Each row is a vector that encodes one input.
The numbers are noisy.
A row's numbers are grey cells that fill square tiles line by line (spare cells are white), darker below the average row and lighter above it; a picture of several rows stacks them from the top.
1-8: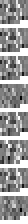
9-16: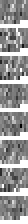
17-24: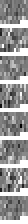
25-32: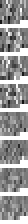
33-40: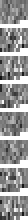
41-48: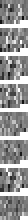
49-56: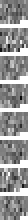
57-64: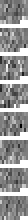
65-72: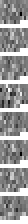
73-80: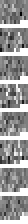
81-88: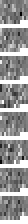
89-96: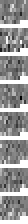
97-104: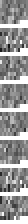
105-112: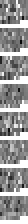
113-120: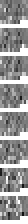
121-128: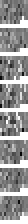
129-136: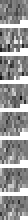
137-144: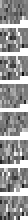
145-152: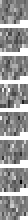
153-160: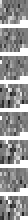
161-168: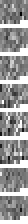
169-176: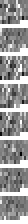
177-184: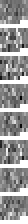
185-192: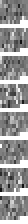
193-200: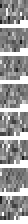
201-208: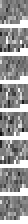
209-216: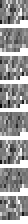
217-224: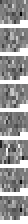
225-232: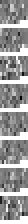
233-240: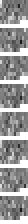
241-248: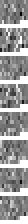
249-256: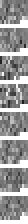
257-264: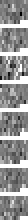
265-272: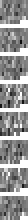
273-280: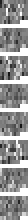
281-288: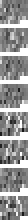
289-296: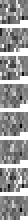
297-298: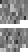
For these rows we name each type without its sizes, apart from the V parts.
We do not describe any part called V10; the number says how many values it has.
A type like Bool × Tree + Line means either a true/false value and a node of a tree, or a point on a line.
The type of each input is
Bool × Line + V10.
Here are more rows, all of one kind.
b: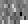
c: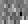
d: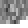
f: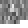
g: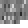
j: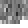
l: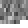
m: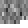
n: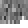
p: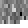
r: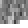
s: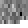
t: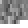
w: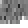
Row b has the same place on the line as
c, n, p and s.
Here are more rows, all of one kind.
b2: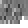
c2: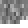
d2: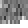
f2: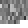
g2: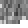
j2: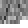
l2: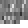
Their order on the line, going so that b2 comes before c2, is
l2, g2, d2, b2, c2, j2, f2.
